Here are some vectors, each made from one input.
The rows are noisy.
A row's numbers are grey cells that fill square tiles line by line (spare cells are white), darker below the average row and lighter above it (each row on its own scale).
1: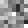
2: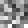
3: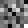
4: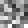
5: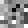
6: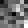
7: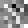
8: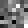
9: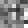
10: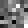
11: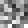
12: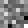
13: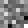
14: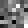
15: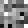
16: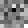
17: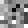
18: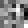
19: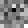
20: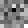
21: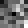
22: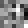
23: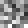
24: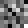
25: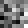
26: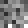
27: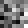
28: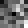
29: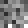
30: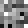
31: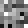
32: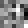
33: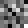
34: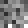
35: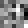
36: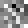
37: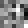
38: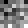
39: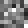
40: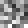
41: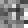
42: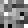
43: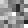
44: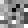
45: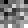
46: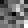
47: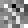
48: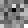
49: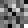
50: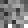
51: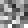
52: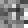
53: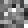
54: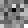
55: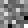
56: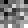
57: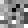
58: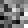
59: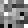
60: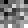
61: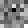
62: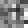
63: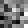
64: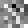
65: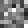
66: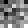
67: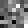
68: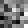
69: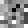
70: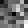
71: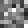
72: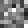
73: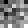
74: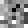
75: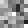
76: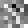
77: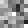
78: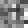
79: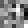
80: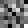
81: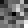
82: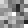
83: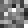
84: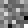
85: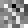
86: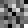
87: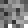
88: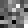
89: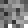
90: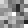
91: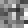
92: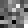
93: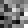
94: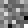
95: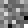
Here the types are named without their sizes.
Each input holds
four true/false values.
